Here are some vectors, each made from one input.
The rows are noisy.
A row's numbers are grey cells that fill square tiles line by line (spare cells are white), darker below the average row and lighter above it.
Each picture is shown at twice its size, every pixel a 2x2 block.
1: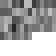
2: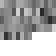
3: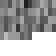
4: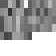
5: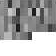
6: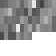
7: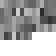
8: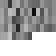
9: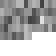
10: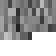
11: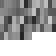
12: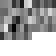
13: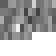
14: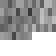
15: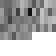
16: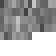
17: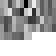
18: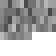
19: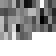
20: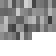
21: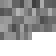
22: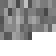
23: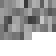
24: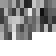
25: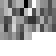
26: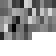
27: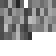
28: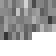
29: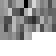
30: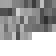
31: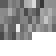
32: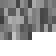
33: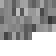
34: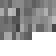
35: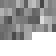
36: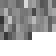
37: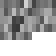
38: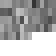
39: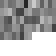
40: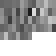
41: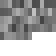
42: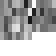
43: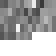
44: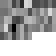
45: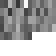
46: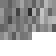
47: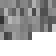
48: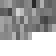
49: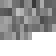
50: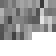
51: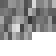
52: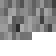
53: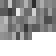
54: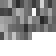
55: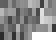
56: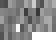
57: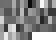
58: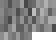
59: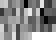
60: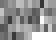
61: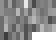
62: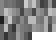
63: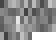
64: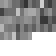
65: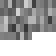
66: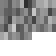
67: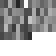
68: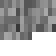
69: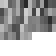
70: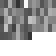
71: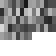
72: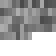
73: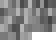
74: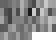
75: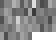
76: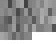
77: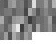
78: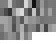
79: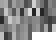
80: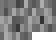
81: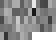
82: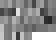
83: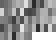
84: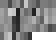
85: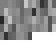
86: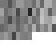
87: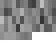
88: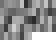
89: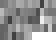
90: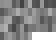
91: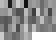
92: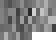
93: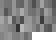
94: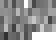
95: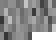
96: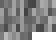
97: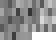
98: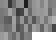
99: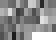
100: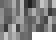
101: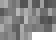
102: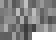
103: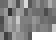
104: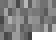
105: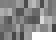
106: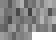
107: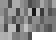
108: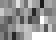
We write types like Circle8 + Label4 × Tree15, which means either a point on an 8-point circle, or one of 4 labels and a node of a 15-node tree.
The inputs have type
Circle11.
